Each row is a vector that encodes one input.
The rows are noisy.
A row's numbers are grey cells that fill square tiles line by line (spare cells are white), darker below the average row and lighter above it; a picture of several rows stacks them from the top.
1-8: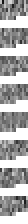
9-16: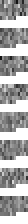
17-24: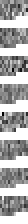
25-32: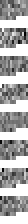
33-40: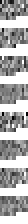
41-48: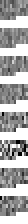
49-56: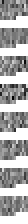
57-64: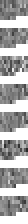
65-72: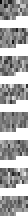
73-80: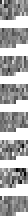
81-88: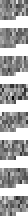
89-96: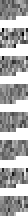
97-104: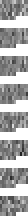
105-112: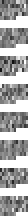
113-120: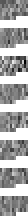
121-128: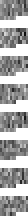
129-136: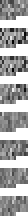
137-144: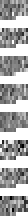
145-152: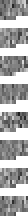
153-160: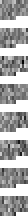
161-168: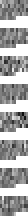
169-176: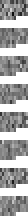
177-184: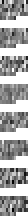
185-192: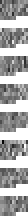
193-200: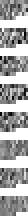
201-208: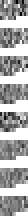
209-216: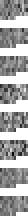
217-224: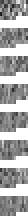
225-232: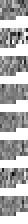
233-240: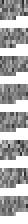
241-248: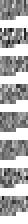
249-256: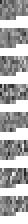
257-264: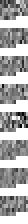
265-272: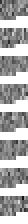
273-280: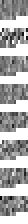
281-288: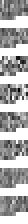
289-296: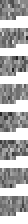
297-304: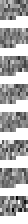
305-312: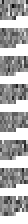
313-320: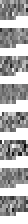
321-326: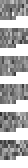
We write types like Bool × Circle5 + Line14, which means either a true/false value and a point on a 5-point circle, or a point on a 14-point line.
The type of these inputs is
Bool × Label9.
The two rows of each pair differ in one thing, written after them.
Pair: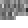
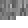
the true/false value
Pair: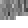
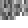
the label
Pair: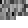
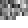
the label
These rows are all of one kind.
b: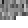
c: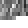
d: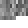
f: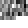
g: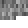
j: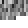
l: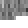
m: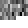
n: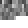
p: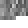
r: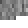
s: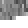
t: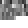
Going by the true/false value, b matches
g, j, m and r.
